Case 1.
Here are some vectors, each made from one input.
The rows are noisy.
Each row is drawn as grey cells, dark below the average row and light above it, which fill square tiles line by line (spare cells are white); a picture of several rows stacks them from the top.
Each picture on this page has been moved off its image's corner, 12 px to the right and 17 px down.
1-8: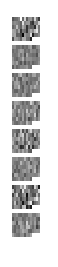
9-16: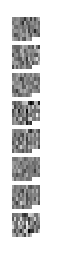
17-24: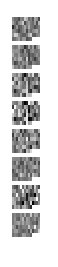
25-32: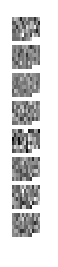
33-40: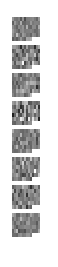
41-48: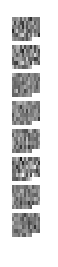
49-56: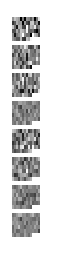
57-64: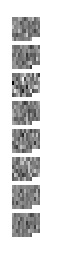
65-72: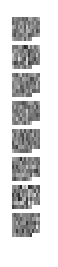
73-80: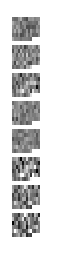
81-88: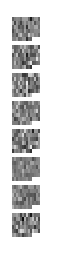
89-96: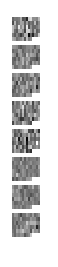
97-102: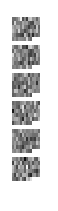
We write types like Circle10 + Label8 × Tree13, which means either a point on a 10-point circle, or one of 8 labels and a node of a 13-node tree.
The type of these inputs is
(Line3 × Line6 + Line9) × Line9.
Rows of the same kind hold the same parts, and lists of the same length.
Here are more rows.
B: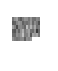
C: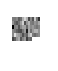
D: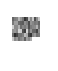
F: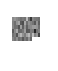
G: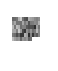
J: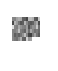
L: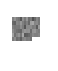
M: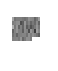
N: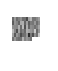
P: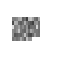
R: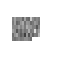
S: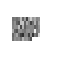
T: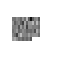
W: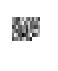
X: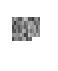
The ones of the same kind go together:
B, C, L, N, R, S, W, X
D, F, G, J, M, P, T

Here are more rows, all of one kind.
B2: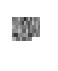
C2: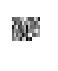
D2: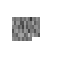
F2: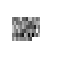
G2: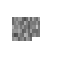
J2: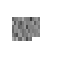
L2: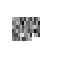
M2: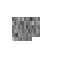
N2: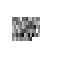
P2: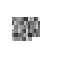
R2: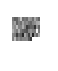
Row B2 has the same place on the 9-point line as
F2, N2 and R2.
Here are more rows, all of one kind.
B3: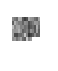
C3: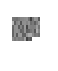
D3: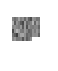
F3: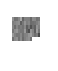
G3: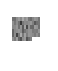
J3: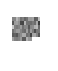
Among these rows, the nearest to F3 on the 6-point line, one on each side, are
B3 and C3.
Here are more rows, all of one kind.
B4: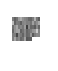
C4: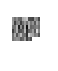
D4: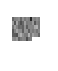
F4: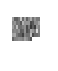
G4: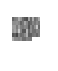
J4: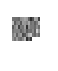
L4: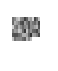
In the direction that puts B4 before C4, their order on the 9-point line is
B4, C4, F4, J4, G4, L4, D4.
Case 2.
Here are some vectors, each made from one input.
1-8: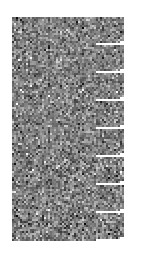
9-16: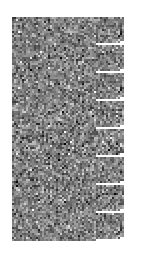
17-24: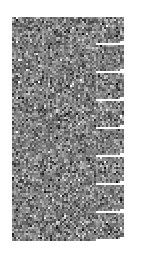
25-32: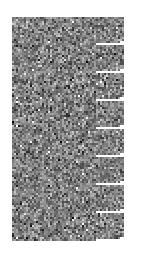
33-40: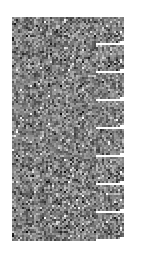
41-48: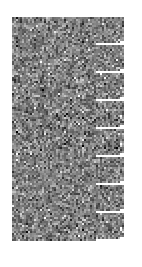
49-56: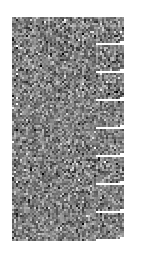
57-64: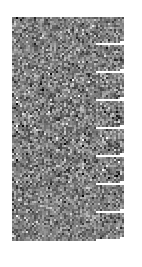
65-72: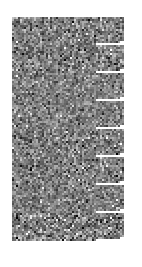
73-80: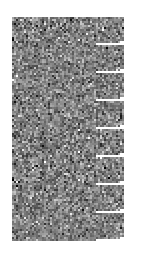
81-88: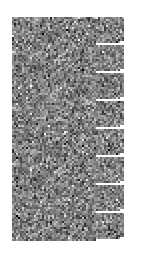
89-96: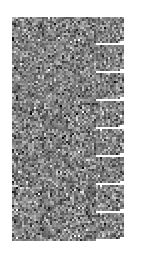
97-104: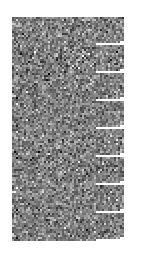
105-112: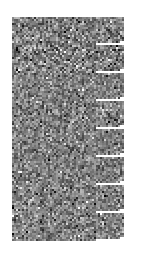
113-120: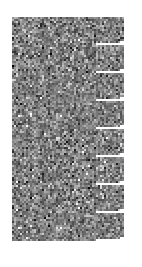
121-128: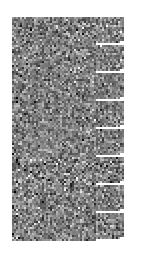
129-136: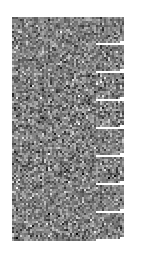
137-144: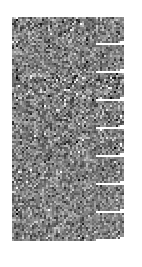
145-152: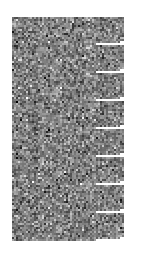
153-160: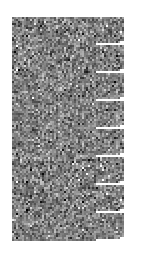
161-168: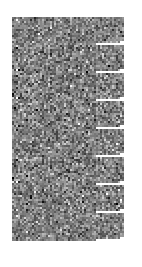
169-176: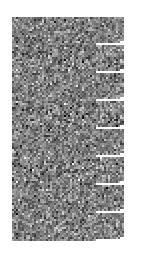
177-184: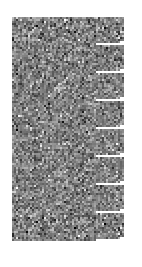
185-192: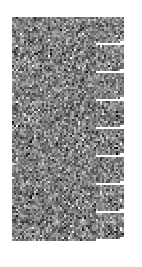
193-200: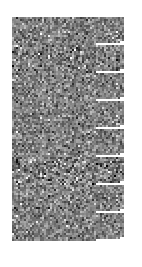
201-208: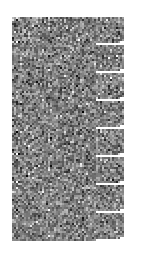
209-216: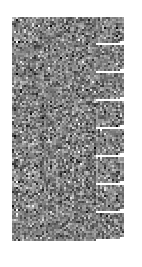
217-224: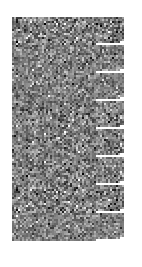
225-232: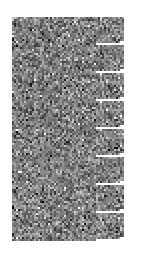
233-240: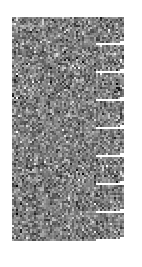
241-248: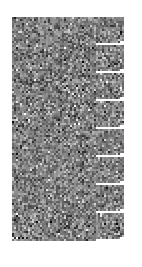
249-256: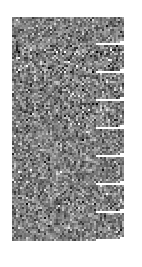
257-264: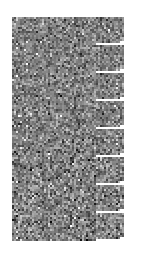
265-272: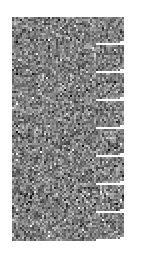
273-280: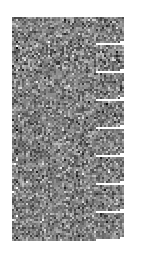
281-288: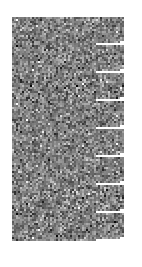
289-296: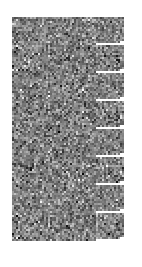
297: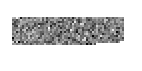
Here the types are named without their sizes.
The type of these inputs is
List(Line) + Tree.
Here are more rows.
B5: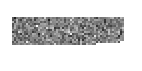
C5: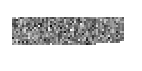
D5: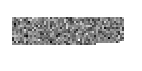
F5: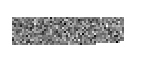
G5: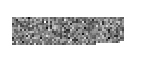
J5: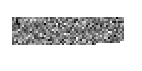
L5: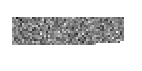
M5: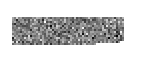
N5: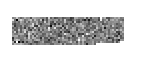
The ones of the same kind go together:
B5, L5
C5, D5, N5
F5, G5, M5
J5

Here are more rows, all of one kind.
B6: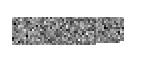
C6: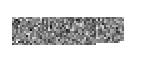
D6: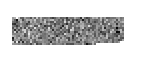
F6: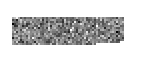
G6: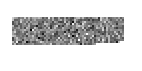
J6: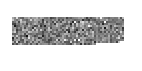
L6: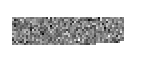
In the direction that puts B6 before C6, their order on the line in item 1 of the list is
G6, L6, J6, B6, D6, C6, F6.
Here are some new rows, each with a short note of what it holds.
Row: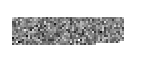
a list of two items
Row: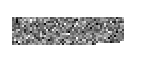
the empty list
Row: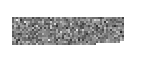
a node of a tree
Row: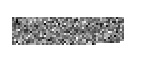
the empty list
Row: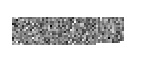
a list of two items
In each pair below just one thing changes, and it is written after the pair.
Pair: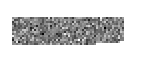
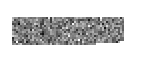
the place on the line in item 2 of the list
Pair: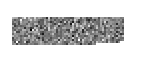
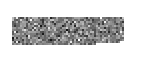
the place on the line in item 1 of the list
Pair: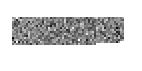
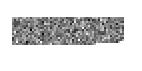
the place on the line in item 1 of the list
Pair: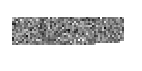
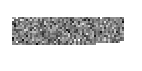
the place on the line in item 2 of the list
